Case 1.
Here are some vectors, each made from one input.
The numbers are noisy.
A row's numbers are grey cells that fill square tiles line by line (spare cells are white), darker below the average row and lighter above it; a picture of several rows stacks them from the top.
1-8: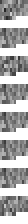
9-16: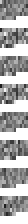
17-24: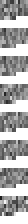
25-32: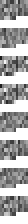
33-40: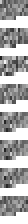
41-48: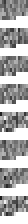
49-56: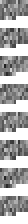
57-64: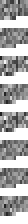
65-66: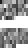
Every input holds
a point on a 6-point line.
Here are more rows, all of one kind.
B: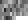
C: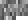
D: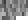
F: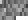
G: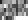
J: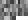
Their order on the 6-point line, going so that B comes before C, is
G, B, D, F, C, J.
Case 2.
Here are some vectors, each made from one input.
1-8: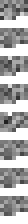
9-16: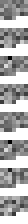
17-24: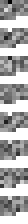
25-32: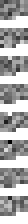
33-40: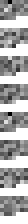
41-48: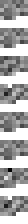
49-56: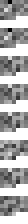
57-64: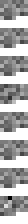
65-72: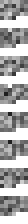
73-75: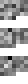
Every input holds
three true/false values.
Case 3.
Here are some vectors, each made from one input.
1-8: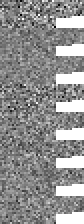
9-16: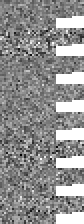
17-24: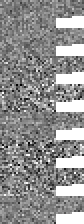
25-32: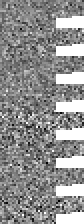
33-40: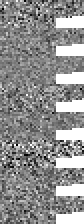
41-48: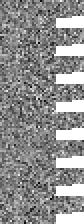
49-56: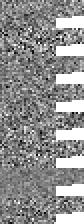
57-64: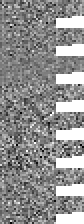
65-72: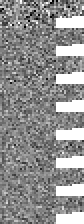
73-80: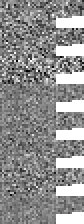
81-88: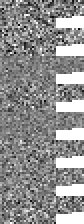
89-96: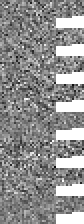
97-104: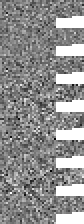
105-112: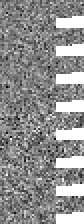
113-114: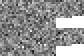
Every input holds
one of 7 labels.
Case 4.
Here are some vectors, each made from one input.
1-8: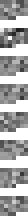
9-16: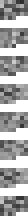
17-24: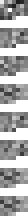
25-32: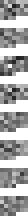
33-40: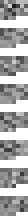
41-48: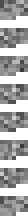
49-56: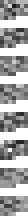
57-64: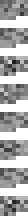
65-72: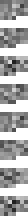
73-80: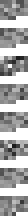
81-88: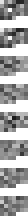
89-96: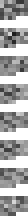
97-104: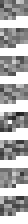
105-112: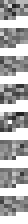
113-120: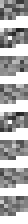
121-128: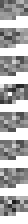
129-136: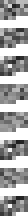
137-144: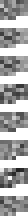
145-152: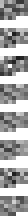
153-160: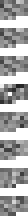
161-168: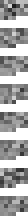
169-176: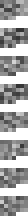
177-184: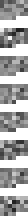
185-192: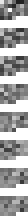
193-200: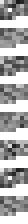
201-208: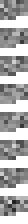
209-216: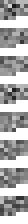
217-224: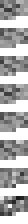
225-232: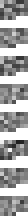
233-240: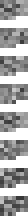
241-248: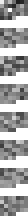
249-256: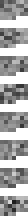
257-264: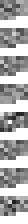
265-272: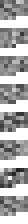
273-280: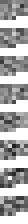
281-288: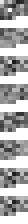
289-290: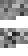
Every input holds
a point on a 10-point line.
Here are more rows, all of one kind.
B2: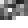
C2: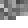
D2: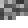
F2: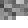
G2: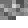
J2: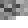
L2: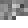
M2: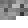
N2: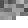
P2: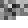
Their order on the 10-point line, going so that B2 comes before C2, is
B2, D2, C2, G2, L2, M2, N2, F2, J2, P2.
